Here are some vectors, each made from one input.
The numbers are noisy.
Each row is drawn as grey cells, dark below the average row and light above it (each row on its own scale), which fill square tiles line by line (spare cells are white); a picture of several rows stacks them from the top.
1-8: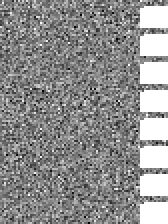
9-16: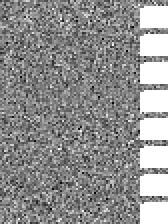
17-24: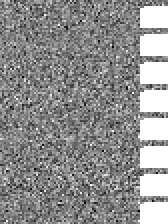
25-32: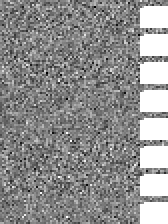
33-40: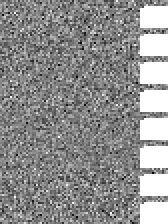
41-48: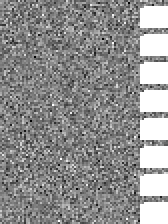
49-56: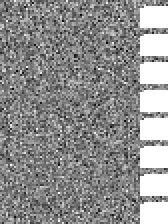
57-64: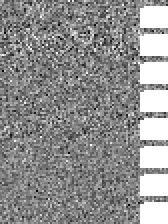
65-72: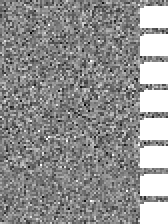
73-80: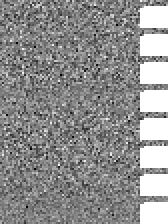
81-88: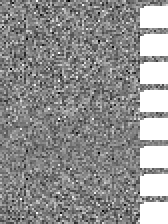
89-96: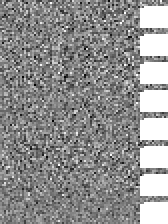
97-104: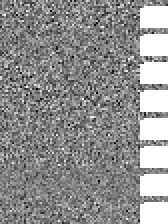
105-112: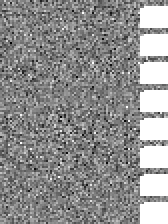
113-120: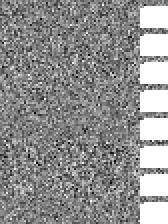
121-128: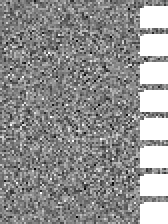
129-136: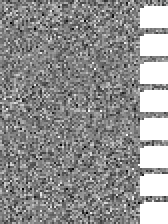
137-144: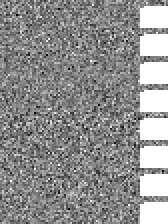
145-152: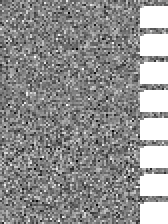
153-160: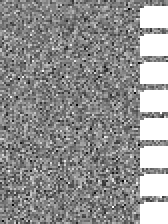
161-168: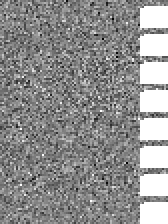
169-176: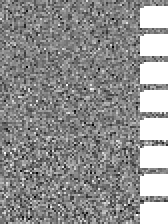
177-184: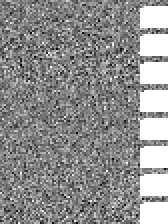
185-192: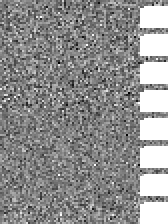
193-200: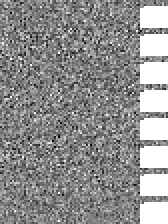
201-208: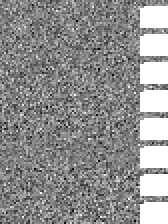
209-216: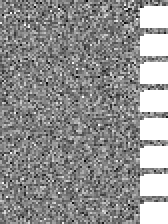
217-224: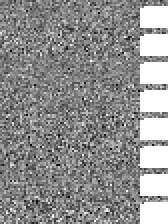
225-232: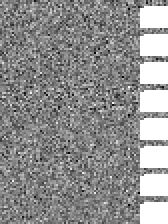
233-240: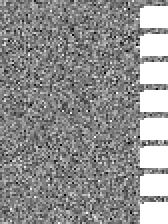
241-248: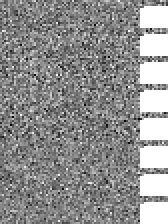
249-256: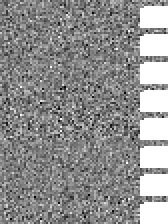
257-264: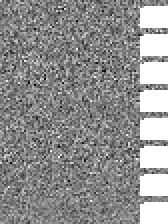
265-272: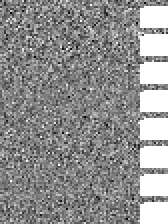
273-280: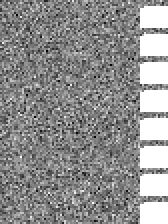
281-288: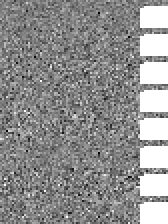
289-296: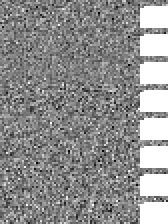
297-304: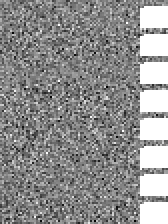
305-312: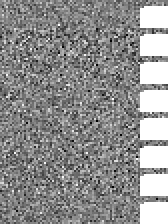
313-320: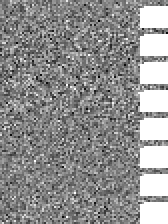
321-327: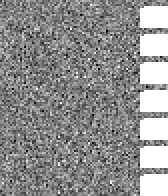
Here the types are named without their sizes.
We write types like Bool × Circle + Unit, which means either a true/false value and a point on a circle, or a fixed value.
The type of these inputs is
Circle + Line × (Tree + Unit).
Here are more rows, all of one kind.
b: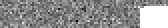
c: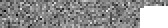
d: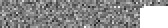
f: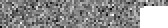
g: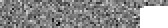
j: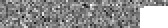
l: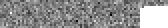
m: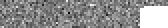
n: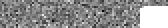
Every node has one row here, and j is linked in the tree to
m and n.
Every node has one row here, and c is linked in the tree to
d and n.
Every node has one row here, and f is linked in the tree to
b.
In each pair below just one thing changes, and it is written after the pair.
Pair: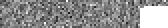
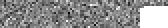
the place on the line
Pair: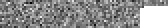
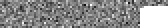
the node of the tree
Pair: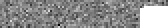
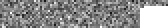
the place on the line
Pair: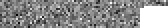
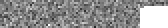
the node of the tree
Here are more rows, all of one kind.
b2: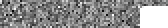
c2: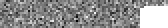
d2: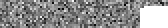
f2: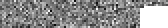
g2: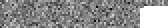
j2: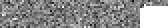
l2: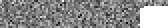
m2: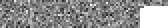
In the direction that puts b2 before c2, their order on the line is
g2, l2, d2, j2, b2, m2, c2, f2.
